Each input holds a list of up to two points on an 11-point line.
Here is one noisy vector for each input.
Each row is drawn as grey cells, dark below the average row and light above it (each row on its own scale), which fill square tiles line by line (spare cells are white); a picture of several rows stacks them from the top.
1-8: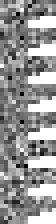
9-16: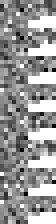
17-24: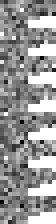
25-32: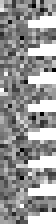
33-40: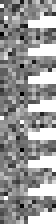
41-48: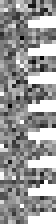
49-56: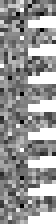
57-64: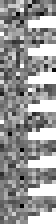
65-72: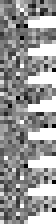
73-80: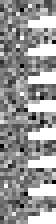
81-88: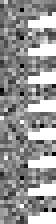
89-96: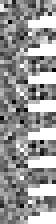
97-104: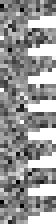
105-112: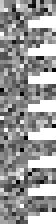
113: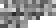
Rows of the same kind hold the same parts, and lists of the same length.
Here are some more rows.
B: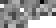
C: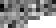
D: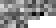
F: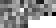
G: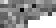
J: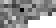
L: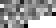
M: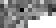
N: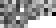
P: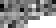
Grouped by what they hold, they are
B, D, G, J, L, M
C, F, P
N

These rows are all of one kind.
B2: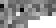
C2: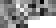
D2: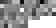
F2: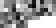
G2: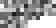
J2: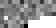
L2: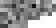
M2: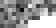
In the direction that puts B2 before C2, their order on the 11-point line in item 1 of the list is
B2, M2, L2, G2, F2, C2, D2, J2.
